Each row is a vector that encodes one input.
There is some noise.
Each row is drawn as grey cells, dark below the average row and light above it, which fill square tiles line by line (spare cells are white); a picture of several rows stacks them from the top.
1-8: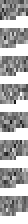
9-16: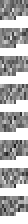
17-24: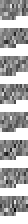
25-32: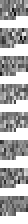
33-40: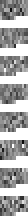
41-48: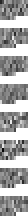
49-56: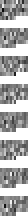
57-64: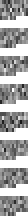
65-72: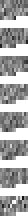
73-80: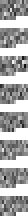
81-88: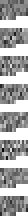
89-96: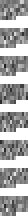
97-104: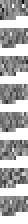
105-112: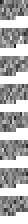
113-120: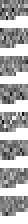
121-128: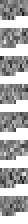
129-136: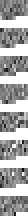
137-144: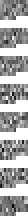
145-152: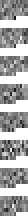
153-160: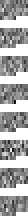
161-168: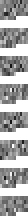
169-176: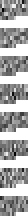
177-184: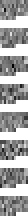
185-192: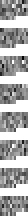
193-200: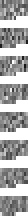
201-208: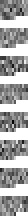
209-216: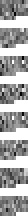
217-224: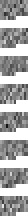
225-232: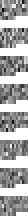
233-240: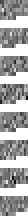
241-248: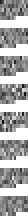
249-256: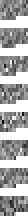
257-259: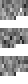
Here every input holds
a point on an 8-point circle, together with either a point on an 8-point circle, or a point on a 15-point circle.
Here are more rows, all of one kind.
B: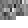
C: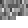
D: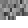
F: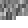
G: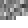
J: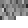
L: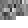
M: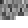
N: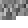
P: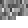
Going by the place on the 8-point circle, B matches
C, D, L and P.
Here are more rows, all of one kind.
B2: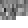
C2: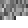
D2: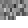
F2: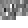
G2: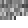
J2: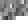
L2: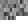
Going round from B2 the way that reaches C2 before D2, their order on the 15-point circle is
B2, C2, G2, J2, L2, D2, F2.
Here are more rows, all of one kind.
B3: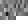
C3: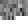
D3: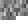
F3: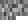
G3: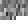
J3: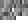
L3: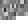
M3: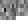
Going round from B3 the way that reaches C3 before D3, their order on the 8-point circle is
B3, J3, F3, C3, M3, L3, D3, G3.
